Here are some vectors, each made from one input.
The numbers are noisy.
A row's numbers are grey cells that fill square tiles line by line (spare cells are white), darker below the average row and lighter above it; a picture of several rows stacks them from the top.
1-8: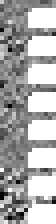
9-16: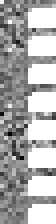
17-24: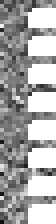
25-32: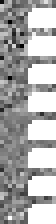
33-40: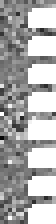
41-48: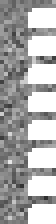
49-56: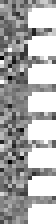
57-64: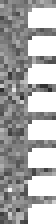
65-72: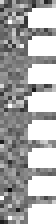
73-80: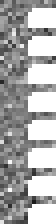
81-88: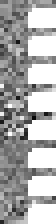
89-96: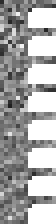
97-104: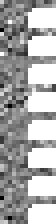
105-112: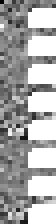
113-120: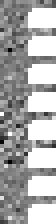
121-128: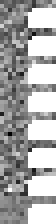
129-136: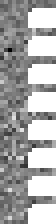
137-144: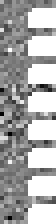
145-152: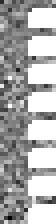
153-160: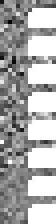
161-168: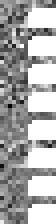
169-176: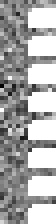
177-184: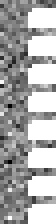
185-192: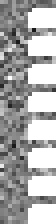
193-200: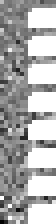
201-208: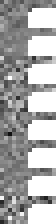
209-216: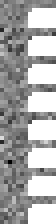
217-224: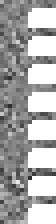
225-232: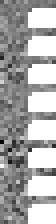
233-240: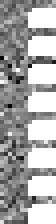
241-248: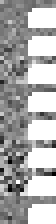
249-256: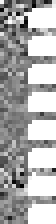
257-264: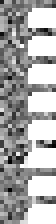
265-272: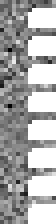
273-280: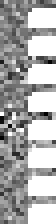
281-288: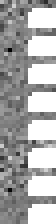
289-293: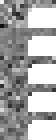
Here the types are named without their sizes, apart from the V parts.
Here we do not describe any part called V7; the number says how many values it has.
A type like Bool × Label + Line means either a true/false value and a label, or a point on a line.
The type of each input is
Label × Label × V7 + Line.
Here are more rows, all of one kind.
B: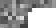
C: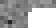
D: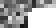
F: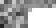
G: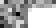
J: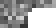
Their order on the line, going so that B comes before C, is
B, C, D, J, F, G.
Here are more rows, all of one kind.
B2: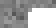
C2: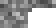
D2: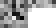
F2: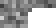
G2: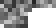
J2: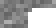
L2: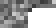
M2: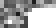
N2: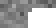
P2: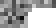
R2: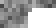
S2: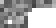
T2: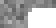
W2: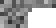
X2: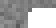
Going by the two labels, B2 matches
D2, G2, M2 and N2.
